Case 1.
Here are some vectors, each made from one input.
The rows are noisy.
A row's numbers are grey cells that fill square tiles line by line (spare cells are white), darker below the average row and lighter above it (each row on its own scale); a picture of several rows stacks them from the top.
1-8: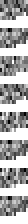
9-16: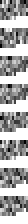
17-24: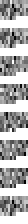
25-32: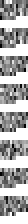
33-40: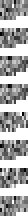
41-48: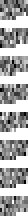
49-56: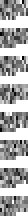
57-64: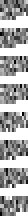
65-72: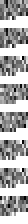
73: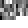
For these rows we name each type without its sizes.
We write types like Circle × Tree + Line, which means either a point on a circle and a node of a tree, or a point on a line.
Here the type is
Circle.
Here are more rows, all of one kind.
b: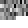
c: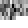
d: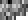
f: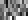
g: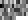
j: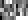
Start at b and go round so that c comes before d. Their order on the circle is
b, f, c, g, j, d.
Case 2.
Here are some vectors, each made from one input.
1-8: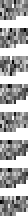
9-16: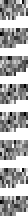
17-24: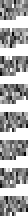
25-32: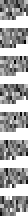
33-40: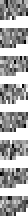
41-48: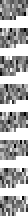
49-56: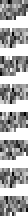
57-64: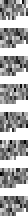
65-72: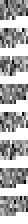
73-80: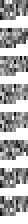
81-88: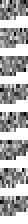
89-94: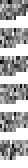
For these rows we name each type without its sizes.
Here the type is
Circle.
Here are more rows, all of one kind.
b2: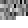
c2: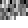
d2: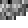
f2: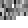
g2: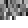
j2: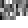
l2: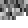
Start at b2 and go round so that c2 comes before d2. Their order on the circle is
b2, c2, d2, f2, j2, g2, l2.
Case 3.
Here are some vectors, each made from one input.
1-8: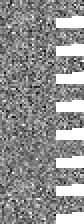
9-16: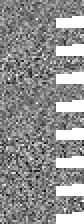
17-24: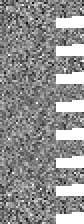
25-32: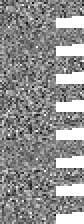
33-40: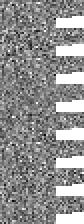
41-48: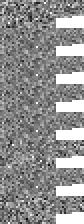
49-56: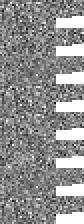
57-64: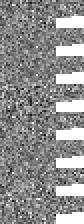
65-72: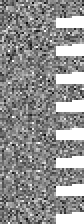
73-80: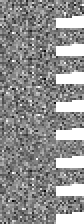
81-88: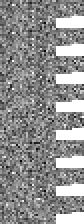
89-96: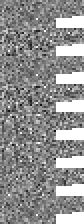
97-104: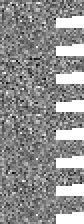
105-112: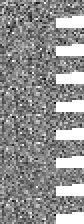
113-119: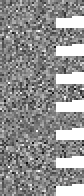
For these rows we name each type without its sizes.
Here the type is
Circle.
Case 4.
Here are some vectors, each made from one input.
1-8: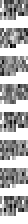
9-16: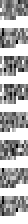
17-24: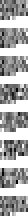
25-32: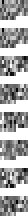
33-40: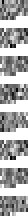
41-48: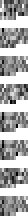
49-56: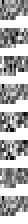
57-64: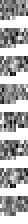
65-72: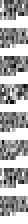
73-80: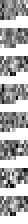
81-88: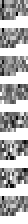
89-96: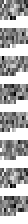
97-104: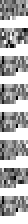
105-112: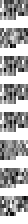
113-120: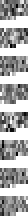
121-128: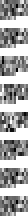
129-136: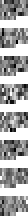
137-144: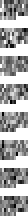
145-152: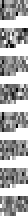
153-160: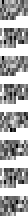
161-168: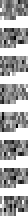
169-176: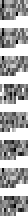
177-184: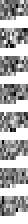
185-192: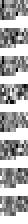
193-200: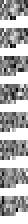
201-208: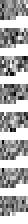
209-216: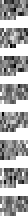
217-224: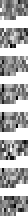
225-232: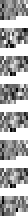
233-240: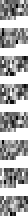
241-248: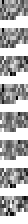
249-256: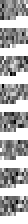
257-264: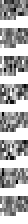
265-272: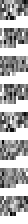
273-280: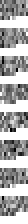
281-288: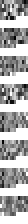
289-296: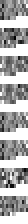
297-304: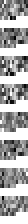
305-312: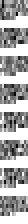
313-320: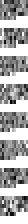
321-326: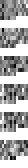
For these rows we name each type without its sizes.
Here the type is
Circle.
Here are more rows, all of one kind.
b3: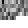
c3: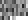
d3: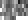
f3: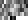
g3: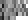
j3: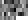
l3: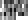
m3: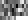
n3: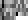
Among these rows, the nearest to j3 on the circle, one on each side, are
l3 and m3.
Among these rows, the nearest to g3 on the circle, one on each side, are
c3 and n3.
